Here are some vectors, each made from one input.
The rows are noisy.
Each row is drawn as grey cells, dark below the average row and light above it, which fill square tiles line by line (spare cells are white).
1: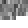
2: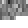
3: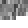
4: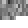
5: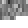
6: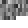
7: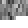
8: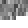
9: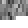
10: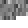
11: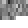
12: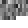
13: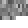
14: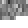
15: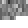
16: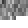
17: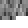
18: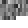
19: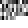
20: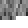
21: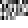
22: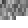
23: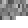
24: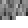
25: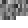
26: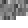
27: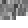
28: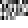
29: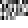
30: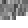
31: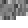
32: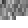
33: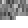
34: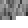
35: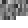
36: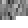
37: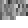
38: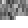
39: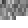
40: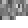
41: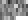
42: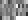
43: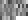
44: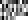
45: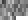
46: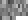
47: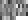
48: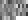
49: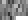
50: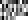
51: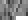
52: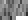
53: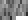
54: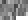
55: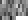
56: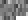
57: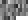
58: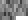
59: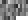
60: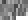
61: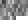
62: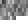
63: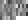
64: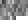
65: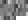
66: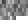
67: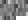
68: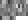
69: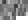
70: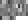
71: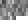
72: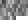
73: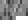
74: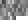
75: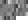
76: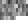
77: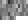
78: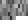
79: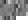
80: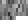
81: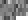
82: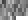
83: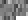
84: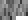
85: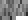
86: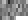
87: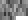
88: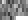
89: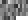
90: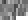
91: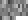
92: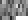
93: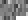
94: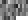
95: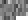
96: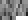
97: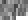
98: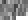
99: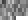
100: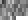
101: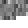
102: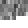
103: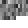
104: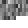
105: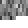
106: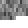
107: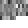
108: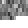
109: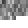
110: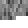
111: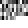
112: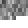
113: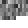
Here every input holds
a list of up to two points on a 4-point line.
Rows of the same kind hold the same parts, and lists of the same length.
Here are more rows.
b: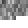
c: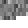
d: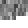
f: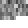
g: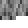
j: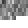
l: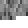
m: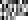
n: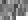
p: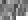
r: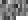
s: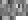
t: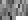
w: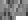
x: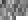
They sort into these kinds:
b, c, d, j, n, p, r, x
f, g, l, s, t, w
m

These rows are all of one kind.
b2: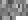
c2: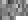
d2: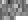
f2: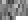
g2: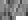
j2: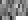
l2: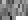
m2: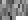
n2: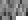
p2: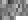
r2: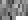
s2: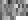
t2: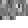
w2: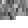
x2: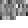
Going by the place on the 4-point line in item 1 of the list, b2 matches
c2, d2, p2 and t2.
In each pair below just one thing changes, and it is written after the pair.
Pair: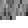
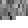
the place on the 4-point line in item 1 of the list
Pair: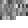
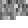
the place on the 4-point line in item 2 of the list
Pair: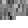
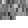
the place on the 4-point line in item 2 of the list
